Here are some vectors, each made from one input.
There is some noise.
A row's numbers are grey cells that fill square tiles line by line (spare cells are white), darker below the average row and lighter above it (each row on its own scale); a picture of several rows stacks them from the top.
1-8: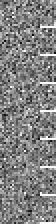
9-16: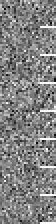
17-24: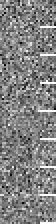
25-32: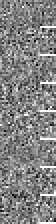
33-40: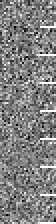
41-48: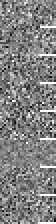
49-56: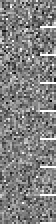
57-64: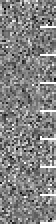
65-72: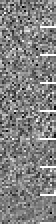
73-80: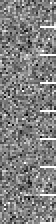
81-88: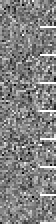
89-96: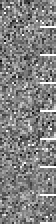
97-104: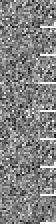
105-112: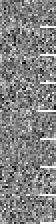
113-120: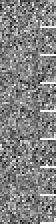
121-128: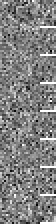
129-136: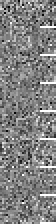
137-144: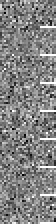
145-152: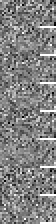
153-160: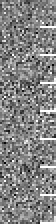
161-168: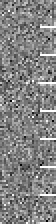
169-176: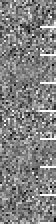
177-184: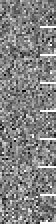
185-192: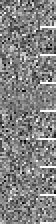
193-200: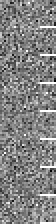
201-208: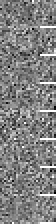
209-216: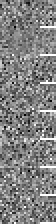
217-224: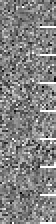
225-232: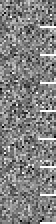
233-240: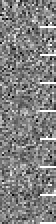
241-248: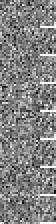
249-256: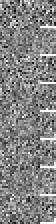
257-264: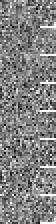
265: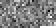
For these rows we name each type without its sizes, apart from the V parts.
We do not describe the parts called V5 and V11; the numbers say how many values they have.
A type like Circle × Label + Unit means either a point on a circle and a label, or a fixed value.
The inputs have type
(Bool × Label × Label + V11) × V5.
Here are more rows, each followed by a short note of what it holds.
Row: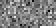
a value of V5 and a value of V11
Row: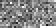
two labels, a true/false value and a value of V5
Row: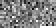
two labels, a true/false value and a value of V5
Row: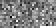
two labels, a true/false value and a value of V5
